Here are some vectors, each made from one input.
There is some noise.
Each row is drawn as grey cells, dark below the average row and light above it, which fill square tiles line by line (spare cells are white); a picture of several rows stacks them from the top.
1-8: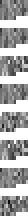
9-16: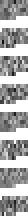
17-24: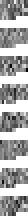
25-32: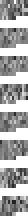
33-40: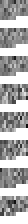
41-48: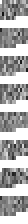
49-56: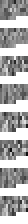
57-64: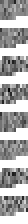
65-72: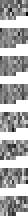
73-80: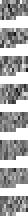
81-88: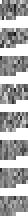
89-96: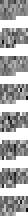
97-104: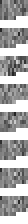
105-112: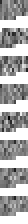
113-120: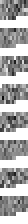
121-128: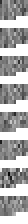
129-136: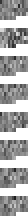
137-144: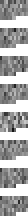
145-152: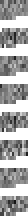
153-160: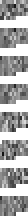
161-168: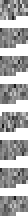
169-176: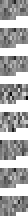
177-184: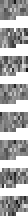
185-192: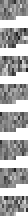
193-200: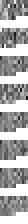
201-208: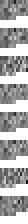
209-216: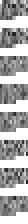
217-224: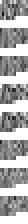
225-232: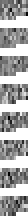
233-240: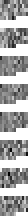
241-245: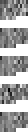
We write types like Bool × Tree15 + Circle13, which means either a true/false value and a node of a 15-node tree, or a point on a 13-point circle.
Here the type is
Bool × Line12 + Label5 + Line11.
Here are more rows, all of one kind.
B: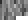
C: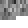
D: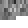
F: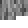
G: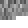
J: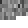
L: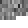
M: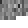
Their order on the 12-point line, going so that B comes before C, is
F, B, D, C, M, J, G, L.
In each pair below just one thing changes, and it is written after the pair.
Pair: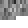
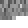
the place on the 12-point line
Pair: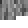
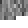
the place on the 12-point line
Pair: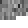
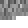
the true/false value
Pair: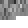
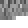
the place on the 12-point line
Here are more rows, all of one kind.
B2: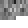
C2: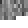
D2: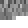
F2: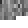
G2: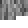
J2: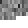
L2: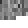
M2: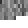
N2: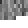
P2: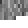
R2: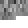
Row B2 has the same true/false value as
D2 and R2.
